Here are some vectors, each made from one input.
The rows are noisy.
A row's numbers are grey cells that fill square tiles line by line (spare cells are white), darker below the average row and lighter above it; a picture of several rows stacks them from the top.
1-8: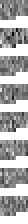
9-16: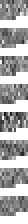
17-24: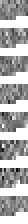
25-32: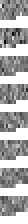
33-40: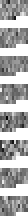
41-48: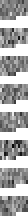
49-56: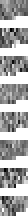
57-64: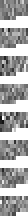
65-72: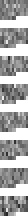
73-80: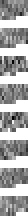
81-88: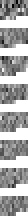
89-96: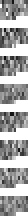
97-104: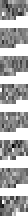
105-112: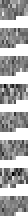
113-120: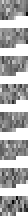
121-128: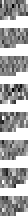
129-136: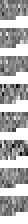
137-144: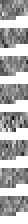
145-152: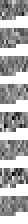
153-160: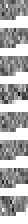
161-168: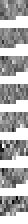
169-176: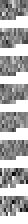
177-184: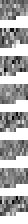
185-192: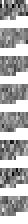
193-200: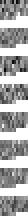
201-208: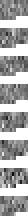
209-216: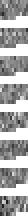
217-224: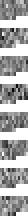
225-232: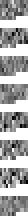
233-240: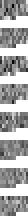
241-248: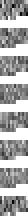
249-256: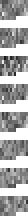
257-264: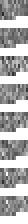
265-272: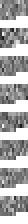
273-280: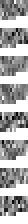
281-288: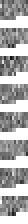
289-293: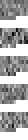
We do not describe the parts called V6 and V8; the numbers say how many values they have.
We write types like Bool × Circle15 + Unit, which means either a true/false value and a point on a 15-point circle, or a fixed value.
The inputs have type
(Bool × V8 + Unit) × Line7 × Line10 + Line5 + V6.
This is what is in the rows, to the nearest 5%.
About 10% of them hold a point on a 5-point line. About 80% of them hold a point on a 7-point line and a point on a 10-point line, together with either a fixed value, or a true/false value and a value of V8. The rest hold a value of V6.
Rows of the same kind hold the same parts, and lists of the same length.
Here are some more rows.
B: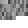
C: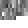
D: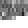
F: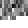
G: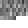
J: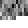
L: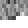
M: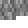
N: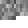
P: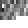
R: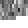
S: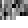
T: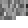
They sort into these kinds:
B, G, L, M, N, T
C, D, R
F, J, S
P

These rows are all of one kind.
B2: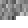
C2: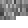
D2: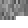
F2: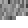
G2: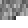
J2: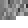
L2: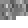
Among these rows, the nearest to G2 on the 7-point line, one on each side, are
F2 and J2.
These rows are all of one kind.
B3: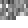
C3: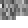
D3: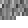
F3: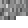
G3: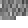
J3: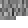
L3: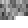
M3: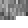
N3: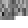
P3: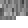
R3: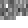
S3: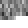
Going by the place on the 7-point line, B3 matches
F3, R3 and S3.
